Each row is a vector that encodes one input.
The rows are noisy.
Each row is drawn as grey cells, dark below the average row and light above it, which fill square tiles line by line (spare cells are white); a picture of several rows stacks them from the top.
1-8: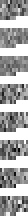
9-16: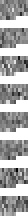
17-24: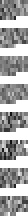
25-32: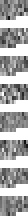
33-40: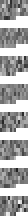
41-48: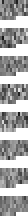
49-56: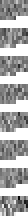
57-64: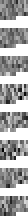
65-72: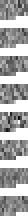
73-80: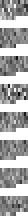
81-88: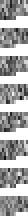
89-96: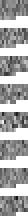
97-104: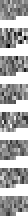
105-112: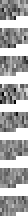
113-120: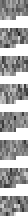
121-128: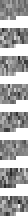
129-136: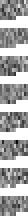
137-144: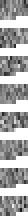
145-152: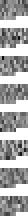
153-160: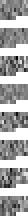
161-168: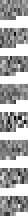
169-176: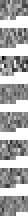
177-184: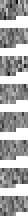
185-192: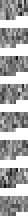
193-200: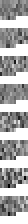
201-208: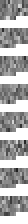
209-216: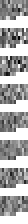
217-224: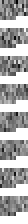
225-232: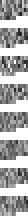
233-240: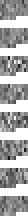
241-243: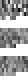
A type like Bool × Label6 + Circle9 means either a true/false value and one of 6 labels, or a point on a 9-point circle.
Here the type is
Bool × Bool × Bool × Bool + Circle11.
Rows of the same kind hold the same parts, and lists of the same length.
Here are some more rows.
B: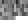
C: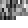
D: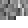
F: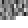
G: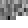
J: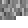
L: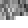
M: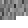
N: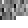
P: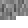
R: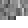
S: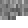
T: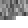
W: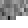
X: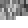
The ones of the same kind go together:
B, C, F, T
D, G, J, L, M, N, P, R, S, W, X

